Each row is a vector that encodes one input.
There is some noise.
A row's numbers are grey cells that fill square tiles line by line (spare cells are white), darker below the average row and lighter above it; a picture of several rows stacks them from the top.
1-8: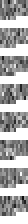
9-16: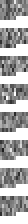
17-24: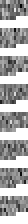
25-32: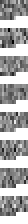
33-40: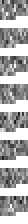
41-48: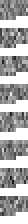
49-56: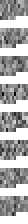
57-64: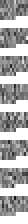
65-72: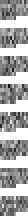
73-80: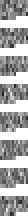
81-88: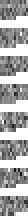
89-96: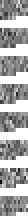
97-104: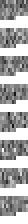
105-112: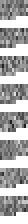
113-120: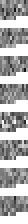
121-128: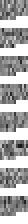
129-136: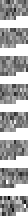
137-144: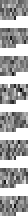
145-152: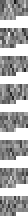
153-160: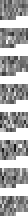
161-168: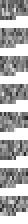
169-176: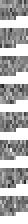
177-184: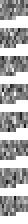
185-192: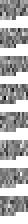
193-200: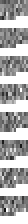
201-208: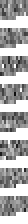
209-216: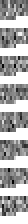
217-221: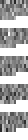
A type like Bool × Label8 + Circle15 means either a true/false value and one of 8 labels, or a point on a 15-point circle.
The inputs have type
Circle11 × (Tree19 + Unit).
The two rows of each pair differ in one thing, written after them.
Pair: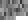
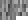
the node of the tree
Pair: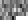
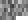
the node of the tree
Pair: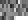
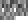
the node of the tree
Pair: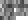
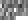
the place on the 11-point circle
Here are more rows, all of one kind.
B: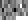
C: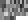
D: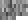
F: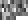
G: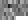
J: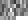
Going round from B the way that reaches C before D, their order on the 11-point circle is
B, J, C, F, D, G.
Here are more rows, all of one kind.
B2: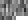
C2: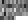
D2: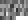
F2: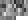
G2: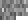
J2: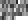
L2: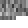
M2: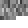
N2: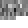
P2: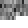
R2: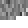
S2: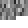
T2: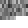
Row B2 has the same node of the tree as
F2 and L2.
